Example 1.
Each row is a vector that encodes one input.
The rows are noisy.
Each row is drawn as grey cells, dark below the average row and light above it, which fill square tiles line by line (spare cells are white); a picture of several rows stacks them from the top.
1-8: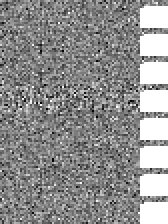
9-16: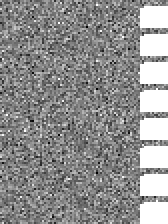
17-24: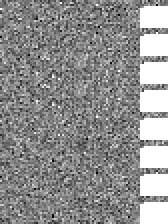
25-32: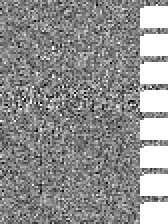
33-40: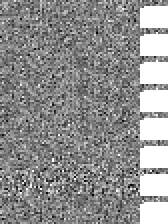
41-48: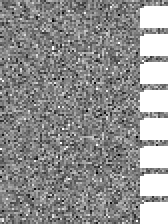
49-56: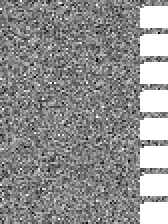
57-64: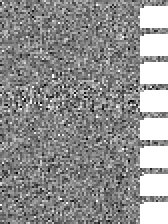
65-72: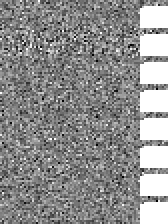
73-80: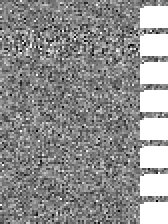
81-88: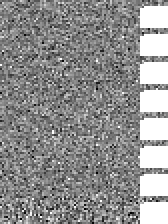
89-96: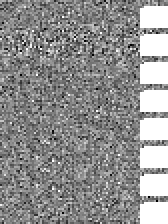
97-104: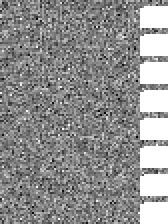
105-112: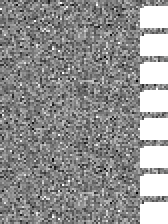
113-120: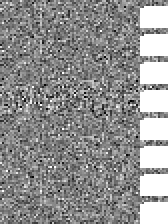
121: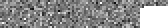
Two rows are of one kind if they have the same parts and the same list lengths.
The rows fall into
4 kinds.
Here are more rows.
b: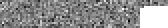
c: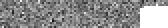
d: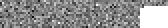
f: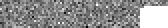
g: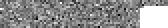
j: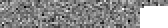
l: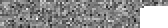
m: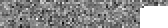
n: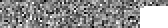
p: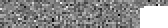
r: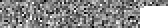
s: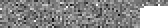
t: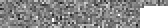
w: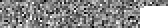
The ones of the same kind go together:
b, c, j, l, m, p, s
d, f, t
g
n, r, w

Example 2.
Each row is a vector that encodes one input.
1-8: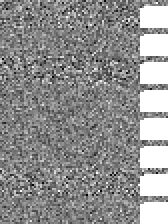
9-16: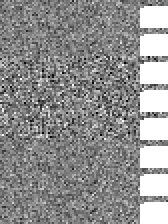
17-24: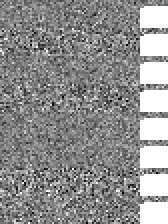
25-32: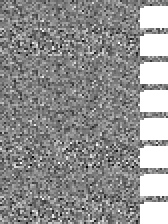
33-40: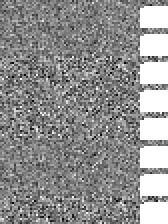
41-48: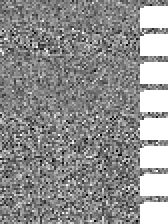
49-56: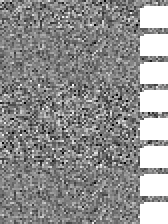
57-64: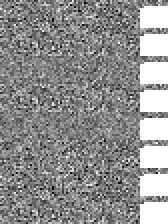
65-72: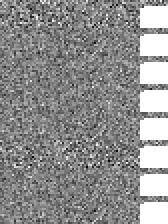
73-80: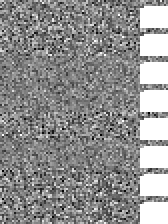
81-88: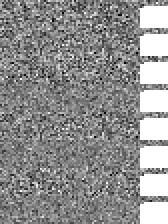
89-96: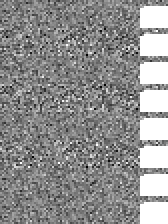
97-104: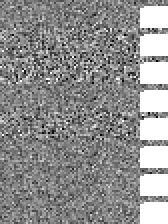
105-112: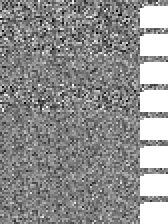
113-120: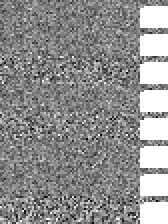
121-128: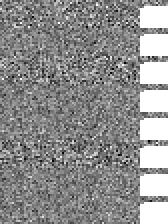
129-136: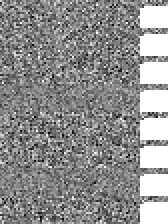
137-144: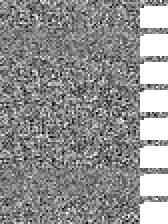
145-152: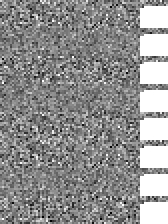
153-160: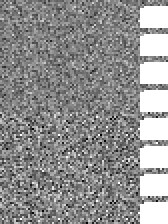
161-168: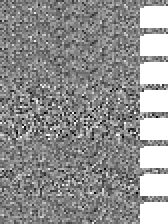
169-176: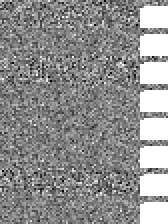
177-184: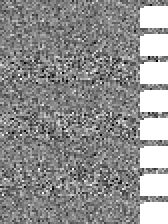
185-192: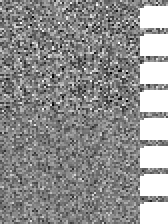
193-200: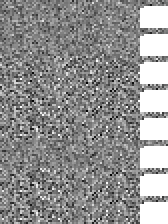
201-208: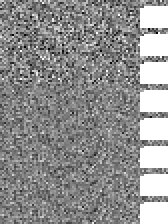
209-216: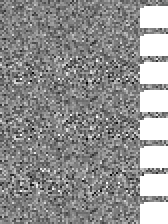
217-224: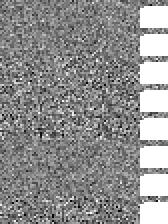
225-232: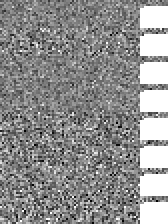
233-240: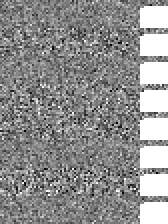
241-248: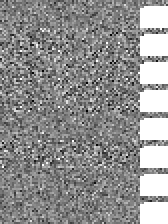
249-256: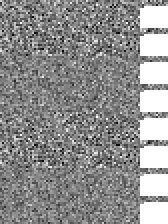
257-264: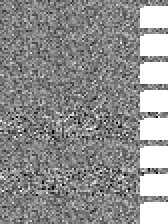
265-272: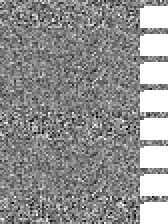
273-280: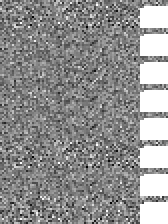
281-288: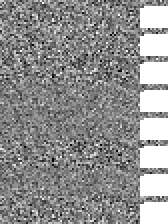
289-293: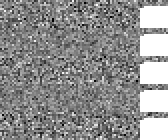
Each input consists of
either a point on a 17-point line, or a list of up to two points on a 6-point circle.
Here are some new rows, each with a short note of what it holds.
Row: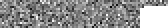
a list of one item
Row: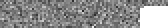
a point on a 17-point line
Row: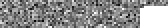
a list of two items
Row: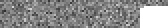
a point on a 17-point line
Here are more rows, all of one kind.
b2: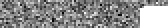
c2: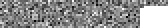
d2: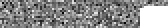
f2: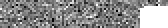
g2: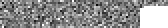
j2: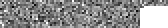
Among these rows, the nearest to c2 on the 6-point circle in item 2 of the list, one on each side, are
b2 and g2.
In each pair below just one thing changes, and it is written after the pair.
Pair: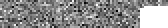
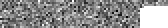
the place on the 6-point circle in item 1 of the list
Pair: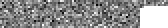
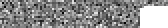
the place on the 6-point circle in item 2 of the list
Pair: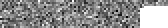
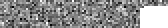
the place on the 6-point circle in item 1 of the list
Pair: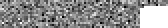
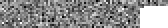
the place on the 6-point circle in item 2 of the list
